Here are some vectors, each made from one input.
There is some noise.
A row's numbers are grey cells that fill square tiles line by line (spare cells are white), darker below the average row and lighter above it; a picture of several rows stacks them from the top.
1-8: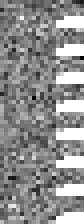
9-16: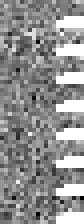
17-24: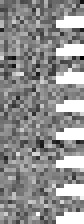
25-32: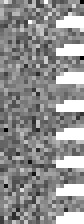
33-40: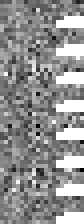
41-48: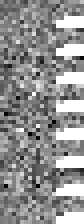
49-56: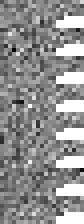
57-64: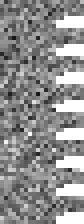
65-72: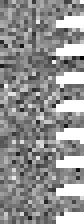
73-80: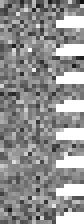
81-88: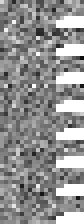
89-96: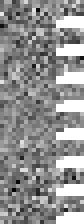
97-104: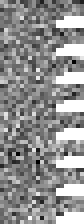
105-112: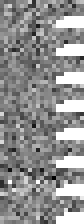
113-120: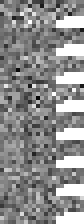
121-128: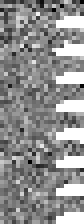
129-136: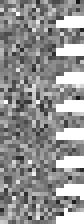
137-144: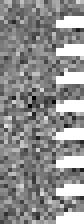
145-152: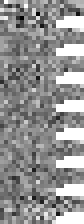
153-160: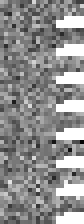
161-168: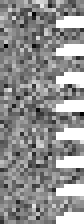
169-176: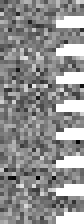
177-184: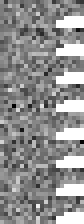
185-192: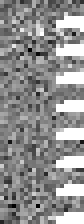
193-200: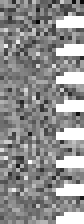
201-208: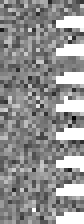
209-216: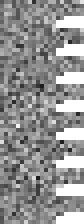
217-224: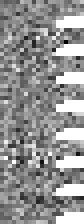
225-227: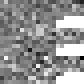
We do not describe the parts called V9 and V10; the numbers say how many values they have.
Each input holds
a value of V10, together with either a point on an 11-point line, or a true/false value and a value of V9.
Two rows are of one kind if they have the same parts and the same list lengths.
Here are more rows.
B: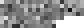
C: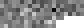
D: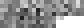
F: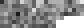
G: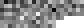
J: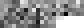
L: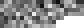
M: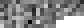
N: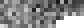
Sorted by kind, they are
B, C, D, F, G, J
L, M, N

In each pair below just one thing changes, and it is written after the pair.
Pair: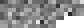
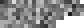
the value of V9
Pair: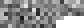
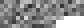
the value of V9
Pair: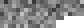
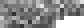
the value of V10
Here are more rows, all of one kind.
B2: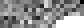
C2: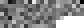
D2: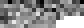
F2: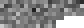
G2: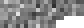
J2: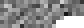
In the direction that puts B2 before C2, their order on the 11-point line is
D2, J2, G2, B2, C2, F2.
